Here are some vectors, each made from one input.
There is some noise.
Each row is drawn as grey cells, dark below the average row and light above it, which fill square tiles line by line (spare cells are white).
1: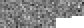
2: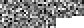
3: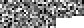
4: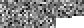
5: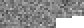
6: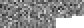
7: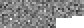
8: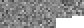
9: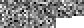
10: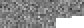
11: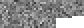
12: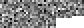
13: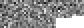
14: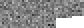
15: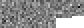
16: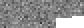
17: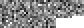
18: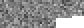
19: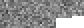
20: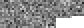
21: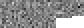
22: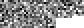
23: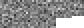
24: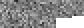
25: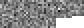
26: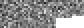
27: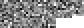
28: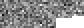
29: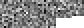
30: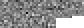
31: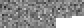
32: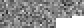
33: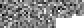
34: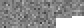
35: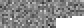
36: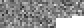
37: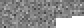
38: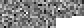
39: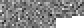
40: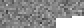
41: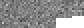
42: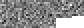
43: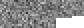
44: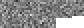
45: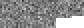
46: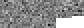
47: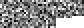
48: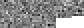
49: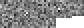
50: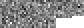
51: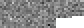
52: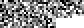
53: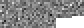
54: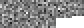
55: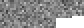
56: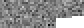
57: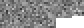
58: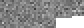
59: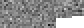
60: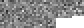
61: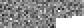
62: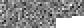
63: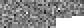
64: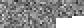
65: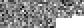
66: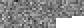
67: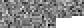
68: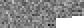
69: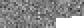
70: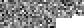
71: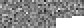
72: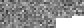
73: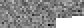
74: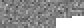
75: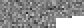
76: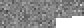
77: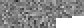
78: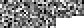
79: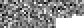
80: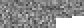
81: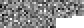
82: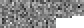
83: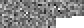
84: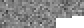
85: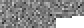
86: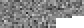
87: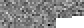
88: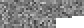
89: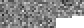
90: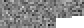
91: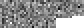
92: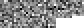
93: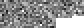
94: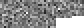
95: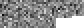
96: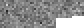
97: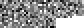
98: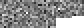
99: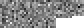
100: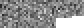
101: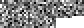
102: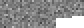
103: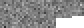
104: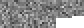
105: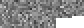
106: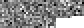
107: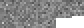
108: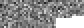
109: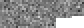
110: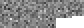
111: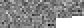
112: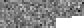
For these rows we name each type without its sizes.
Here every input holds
either a point on a circle, or a point on a line, or three true/false values.
